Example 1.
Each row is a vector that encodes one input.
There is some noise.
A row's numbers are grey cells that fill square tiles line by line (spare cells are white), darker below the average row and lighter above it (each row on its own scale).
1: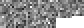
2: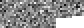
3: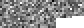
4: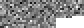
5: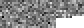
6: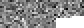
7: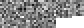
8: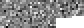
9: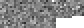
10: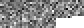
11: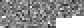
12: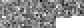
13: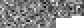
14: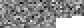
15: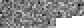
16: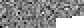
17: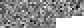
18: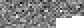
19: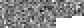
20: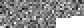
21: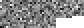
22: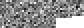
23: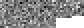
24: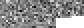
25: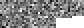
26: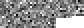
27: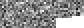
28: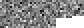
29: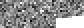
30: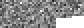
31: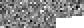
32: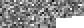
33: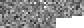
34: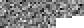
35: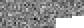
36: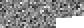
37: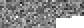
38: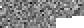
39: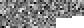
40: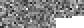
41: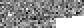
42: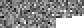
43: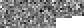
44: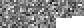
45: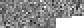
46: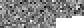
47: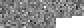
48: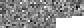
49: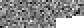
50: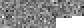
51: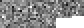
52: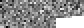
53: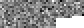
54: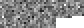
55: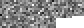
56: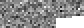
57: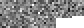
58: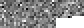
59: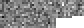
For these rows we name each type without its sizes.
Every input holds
either a fixed value, or three true/false values.
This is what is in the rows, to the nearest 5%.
About 15% of them hold a fixed value. The rest hold three true/false values.
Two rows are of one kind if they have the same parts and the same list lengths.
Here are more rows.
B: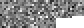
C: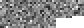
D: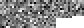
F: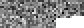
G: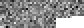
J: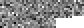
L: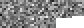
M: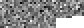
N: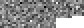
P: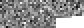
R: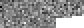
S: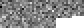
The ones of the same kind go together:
B, D, L
C, F, G, J, M, N, P, R, S

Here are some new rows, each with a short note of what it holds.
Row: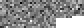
three true/false values
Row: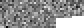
three true/false values
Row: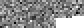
three true/false values
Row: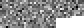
three true/false values
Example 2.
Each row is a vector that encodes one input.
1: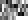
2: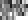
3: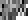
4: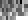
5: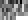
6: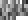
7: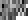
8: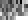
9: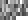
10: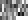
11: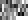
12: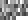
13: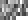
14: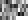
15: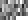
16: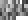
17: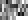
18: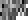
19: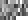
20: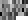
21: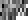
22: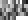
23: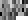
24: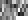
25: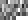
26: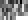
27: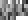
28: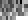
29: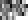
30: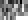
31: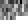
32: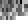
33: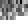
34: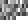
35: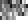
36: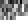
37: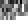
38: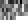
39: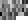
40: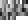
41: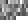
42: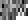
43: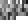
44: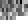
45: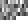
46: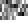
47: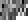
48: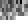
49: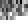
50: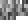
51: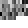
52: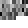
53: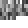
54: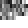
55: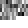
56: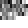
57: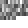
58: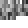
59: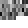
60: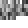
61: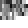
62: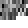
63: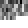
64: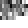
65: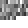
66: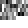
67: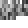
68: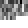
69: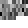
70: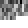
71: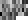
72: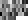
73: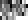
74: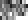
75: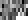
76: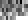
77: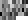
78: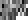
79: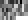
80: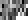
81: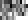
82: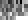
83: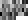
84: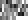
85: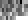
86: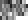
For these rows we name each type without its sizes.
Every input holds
a point on a line.
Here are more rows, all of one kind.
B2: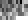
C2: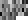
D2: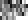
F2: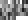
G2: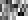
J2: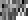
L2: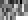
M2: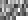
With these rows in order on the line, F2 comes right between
C2 and M2.
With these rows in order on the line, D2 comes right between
B2 and G2.
